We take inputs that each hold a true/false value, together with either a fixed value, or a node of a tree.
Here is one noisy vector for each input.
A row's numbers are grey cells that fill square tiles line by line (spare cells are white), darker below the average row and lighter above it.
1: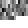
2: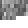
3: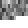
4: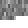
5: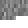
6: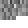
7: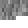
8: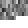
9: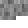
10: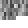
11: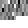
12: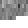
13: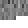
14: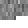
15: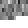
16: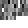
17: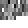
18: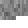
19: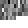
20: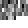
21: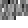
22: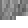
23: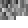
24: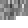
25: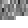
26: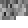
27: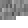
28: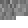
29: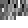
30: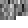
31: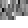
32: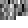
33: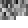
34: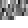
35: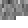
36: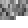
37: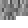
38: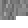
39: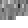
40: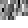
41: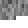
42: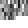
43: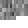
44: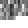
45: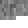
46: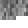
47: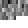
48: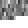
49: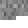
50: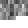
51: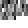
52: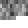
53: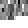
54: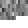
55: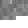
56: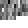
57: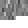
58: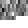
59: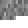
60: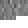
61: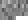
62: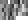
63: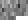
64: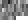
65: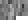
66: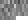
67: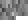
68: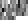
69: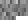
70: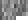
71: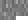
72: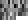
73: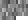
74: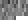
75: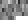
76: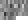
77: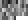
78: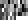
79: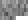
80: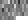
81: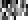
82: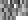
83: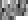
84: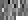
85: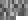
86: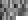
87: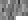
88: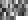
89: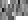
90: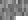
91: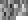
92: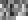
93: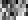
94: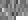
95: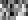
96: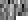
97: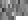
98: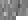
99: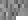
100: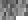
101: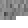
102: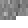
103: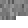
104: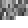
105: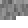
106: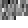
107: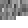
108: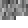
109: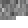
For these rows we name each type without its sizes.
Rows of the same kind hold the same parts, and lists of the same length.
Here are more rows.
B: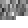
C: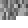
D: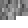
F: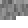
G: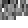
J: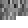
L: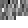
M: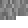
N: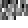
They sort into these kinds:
B, D, N
C, F, G, J, L, M

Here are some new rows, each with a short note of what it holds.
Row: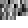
a node of a tree and a true/false value
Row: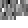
a node of a tree and a true/false value
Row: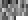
a true/false value
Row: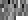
a node of a tree and a true/false value
